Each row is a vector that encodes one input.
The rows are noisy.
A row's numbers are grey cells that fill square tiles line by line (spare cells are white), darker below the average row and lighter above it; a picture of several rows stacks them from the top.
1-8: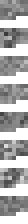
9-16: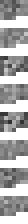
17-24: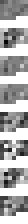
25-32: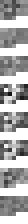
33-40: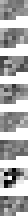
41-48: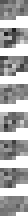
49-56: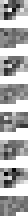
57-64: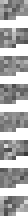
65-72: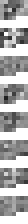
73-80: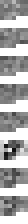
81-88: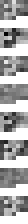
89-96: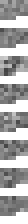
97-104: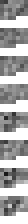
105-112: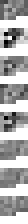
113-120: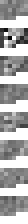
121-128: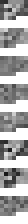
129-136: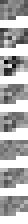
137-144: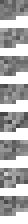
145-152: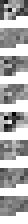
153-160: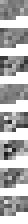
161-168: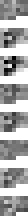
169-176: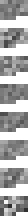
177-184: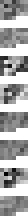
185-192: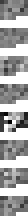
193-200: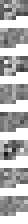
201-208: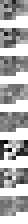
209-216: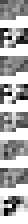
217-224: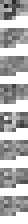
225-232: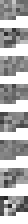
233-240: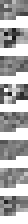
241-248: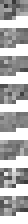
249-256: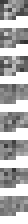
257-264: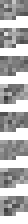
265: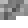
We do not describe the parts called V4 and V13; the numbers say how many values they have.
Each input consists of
one of 9 labels, a true/false value, a value of V4 and a value of V13.
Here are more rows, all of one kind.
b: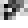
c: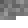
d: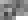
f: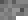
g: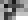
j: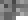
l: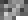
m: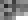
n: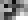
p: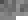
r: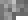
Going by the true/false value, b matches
d and r.
